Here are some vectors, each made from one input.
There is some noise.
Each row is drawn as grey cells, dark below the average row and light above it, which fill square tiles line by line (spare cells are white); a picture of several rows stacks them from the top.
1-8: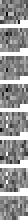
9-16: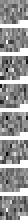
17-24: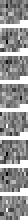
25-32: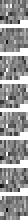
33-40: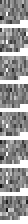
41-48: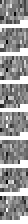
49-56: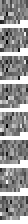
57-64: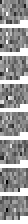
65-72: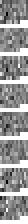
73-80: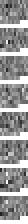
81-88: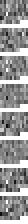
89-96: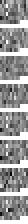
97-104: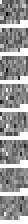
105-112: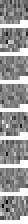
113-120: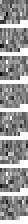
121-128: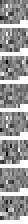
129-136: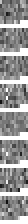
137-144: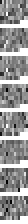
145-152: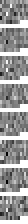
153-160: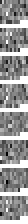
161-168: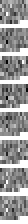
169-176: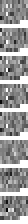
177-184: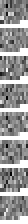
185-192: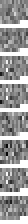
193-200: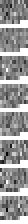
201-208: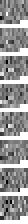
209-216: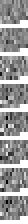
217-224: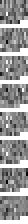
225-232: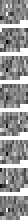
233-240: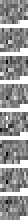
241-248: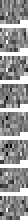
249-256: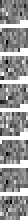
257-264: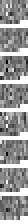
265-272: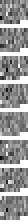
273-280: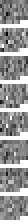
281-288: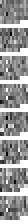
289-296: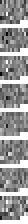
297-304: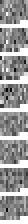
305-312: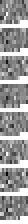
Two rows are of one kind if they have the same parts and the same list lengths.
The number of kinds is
2.
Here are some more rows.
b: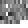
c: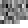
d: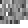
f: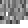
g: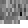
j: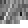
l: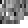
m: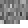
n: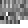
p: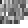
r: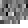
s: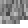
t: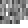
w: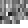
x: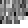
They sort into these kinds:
b, d, f, m, n, p, s, t, w
c, g, j, l, r, x

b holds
one of 6 labels, a point on a 10-point line and a node of a 10-node tree.
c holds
two labels (each one of 6) and a point on a 10-point line.
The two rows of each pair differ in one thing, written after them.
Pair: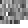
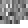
the node of the tree
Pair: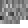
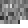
the label
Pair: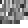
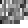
the label
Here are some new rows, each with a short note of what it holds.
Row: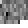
one of 6 labels, a point on a 10-point line and a node of a 10-node tree
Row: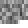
two labels (each one of 6) and a point on a 10-point line
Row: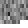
one of 6 labels, a point on a 10-point line and a node of a 10-node tree
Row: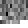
two labels (each one of 6) and a point on a 10-point line
